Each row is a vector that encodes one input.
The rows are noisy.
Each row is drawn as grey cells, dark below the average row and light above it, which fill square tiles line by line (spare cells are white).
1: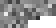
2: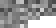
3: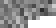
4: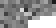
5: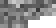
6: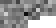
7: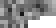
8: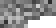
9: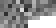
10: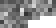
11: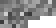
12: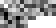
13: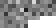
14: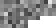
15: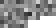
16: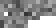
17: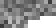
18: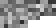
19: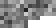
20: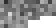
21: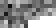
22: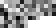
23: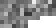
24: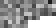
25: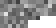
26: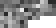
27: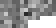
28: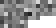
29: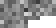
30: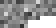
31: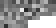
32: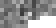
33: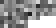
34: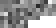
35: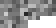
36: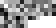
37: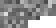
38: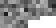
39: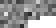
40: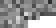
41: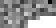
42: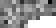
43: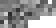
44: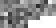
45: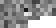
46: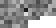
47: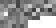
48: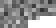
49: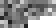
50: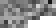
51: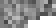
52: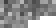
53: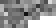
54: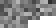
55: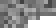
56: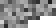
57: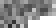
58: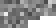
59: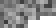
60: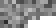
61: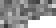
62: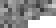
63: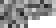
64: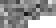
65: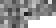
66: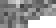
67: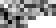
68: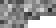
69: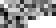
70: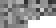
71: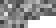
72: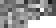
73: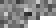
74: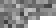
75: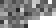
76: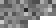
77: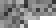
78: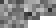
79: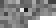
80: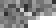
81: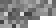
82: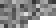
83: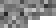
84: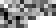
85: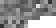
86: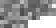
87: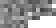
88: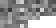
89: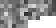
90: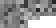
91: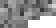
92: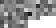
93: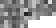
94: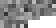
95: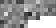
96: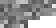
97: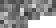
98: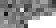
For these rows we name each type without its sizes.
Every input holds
a list of points on a line.
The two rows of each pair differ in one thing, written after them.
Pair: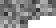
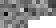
the place on the line in item 1 of the list
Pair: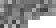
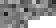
the place on the line in item 1 of the list
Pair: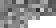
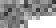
the place on the line in item 2 of the list
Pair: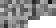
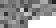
the place on the line in item 1 of the list
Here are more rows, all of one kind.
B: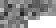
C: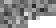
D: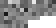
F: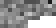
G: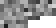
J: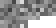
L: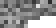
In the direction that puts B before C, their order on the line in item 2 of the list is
G, J, F, L, B, C, D.
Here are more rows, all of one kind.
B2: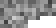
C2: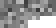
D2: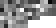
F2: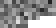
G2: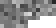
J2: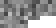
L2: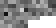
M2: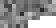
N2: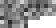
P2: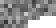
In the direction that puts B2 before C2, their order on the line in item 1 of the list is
B2, F2, P2, M2, J2, N2, G2, D2, L2, C2.
